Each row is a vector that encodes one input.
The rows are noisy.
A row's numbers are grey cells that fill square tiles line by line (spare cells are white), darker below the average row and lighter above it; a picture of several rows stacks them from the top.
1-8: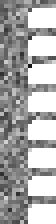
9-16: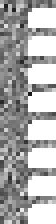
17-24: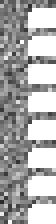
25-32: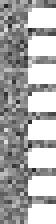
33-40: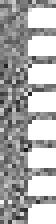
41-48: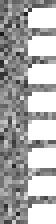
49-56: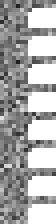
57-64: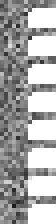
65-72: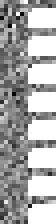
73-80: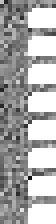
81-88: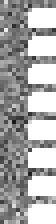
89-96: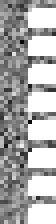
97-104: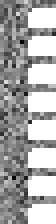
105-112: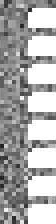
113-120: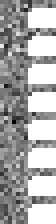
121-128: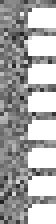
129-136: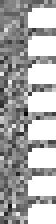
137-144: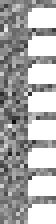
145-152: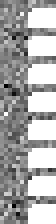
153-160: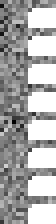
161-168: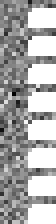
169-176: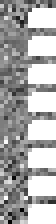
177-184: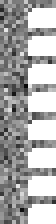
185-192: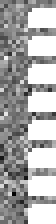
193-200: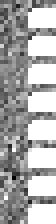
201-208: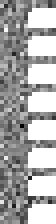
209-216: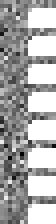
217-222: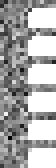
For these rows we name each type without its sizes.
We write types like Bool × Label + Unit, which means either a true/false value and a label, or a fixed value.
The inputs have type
(Bool × Bool × Bool × Bool + Unit) × Tree + Line.
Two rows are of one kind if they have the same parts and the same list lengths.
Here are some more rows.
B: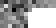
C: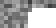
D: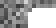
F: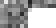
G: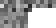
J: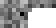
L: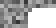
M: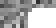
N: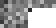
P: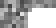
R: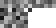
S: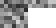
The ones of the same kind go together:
B, C, F, G, L, M, P, S
D, N, R
J

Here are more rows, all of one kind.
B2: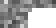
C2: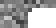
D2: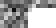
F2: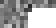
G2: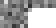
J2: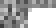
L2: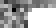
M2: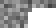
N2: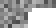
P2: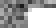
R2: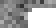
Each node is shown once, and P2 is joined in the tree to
D2 and R2.
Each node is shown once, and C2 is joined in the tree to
M2, N2 and R2.
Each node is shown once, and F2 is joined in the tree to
M2.
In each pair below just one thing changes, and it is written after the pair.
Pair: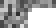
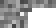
the node of the tree
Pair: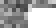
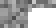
the node of the tree
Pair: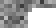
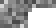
the node of the tree
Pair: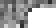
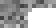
the node of the tree
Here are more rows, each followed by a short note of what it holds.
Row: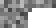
a node of a tree
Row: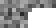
a node of a tree
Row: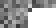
a point on a line
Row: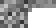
a node of a tree and four true/false values
